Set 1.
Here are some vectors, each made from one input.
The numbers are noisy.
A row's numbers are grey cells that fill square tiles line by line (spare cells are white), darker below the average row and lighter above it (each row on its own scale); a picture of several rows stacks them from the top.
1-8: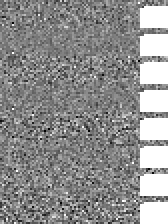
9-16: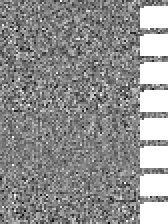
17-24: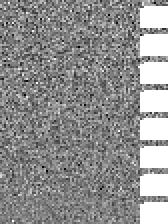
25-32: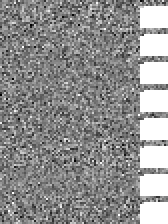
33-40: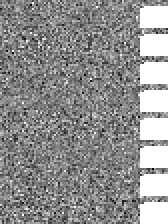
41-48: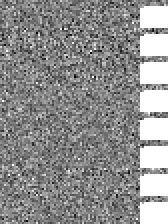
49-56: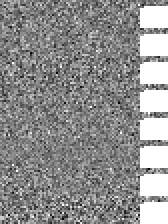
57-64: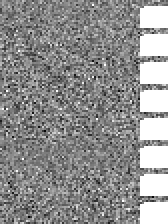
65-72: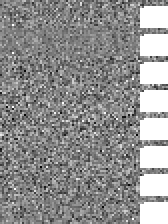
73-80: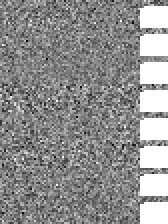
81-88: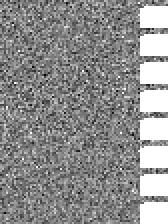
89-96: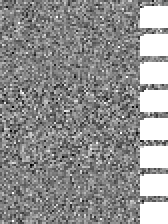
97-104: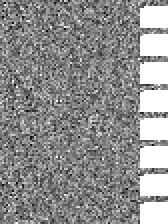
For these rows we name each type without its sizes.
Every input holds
either a point on a circle, or a fixed value.
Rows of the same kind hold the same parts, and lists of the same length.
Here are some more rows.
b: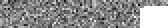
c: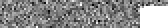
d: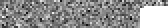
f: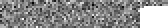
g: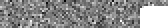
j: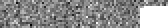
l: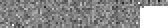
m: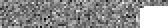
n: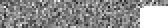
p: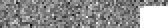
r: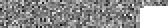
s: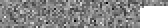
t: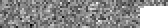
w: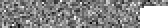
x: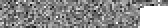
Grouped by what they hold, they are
b, c, d, f, g, l, m, n, r, s, w, x
j, p, t

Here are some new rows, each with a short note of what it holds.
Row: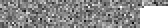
a point on a circle
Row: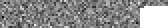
a point on a circle
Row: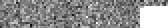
a fixed value
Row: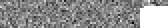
a point on a circle
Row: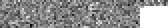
a fixed value
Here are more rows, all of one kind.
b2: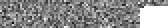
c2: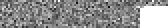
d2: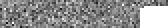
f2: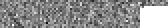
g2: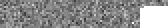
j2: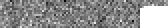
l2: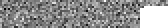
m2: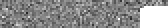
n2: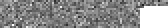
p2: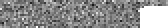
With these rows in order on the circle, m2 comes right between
c2 and d2.
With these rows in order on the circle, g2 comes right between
b2 and c2.
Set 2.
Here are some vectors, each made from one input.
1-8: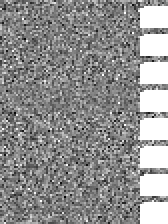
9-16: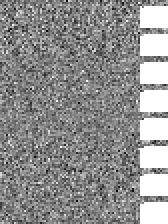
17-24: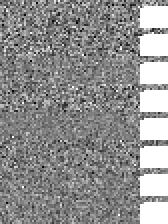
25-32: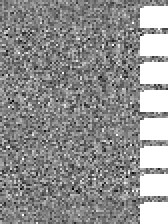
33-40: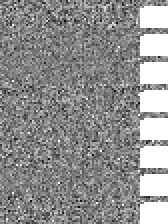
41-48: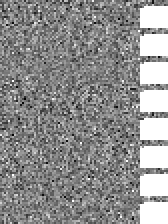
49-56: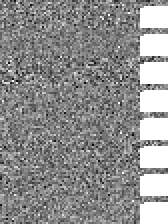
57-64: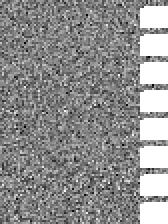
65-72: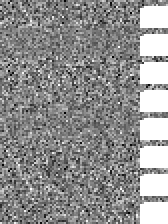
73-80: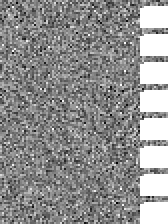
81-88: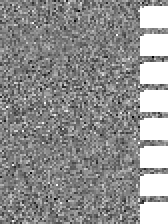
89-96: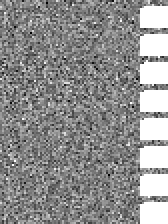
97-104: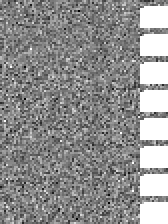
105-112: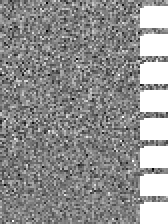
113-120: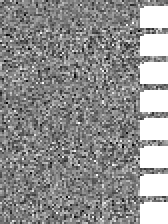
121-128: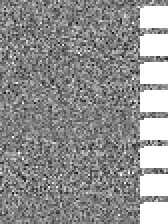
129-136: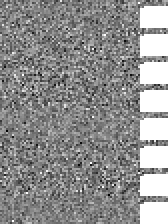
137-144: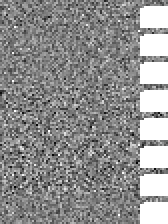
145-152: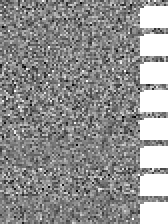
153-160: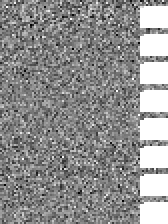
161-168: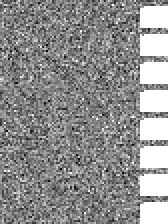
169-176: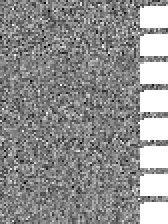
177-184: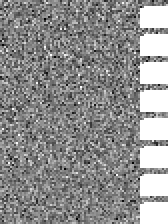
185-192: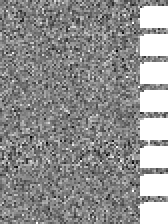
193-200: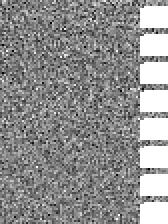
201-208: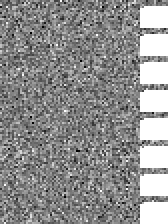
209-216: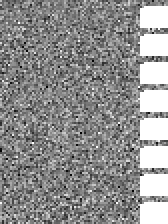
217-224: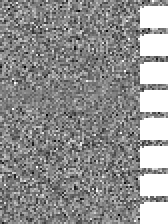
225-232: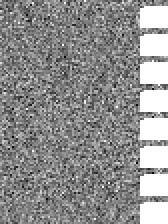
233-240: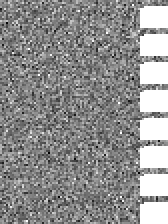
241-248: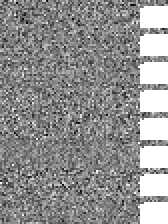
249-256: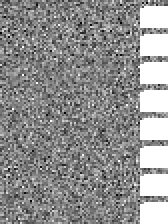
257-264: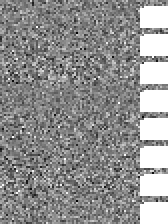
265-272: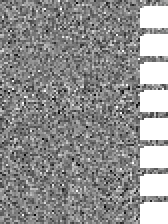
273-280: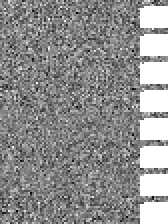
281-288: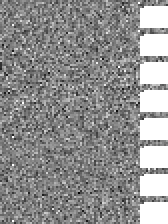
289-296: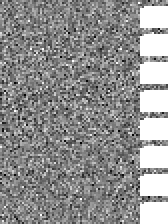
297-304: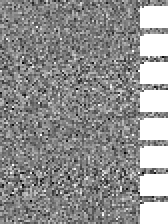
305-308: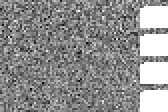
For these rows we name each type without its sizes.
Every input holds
either a point on a circle, or a fixed value.
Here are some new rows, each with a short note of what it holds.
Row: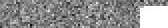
a fixed value
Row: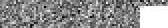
a fixed value
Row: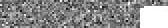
a point on a circle
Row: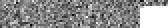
a fixed value
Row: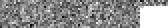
a fixed value
